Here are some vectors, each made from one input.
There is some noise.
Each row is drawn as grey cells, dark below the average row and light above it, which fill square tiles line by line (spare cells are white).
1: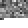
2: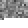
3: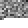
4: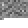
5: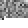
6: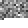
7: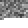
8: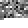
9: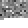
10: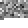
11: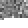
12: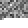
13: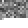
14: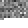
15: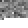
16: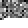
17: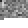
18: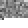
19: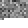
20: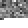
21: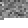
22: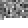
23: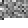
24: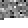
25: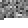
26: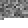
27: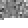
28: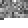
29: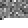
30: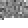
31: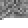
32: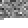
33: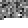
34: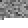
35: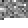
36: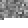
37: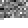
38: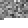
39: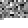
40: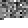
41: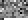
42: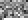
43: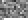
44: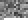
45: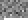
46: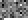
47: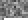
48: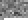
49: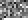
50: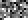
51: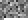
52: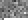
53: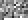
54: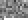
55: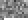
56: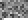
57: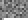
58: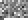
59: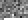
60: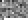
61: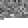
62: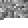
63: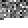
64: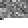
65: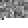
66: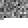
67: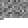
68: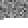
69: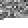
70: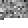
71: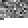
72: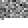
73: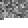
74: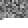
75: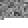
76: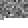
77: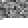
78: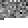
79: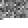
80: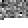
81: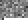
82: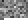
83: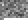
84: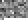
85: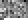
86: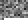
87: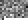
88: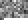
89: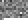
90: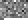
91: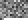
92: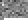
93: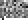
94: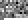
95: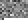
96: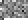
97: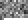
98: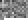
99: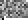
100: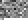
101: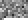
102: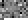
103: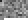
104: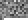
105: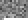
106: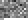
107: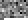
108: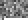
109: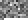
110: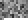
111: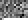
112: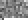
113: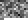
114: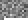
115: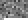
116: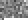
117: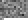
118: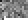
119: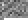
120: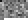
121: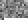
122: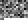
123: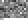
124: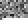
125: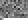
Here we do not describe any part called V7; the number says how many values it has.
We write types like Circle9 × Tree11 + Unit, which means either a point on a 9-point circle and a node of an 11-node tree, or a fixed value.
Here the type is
(Line12 + Tree11) × V7.
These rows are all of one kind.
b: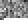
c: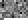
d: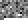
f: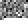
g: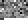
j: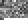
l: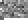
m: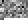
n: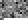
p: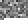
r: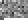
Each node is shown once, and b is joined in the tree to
m.
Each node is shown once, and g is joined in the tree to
n.
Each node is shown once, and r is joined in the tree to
f, l and m.
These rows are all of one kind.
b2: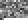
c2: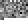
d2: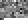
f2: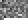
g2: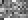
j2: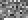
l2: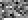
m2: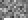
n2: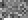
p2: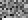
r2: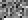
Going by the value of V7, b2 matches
d2 and g2.
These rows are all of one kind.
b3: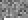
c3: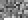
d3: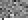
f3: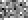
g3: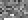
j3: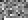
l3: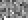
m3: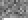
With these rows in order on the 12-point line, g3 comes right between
j3 and m3.
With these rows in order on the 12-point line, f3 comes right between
c3 and d3.
